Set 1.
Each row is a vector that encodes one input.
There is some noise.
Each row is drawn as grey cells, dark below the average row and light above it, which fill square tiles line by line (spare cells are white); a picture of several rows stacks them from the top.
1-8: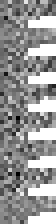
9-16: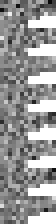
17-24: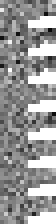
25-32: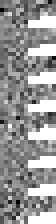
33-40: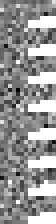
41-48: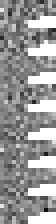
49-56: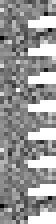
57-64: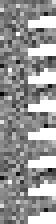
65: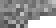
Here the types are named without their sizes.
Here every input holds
either a point on a line, or three true/false values.
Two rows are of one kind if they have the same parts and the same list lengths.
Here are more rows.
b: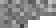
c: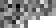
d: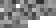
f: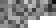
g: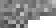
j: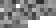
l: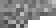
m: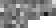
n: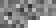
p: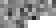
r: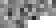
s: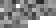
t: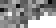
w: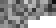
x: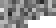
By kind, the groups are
b, d, g, j, l, m, n, p, r, s, x
c, f, t, w

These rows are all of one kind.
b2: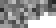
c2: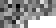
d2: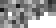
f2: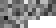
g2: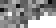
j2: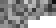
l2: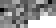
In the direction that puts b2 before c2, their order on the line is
l2, g2, d2, b2, j2, f2, c2.
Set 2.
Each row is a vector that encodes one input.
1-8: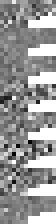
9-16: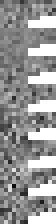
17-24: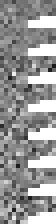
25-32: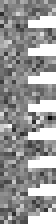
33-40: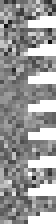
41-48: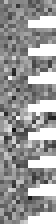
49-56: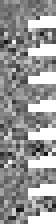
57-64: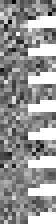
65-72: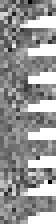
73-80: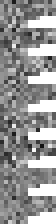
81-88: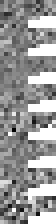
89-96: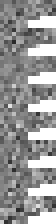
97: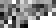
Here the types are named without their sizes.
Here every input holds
either a point on a circle, or a point on a line.
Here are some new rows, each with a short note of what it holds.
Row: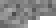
a point on a line
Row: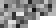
a point on a circle
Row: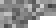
a point on a line
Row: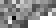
a point on a line
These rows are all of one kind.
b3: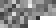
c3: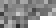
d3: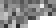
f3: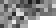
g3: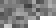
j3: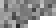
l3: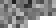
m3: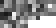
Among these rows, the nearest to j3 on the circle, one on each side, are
b3 and d3.
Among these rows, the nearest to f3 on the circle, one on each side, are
d3 and g3.
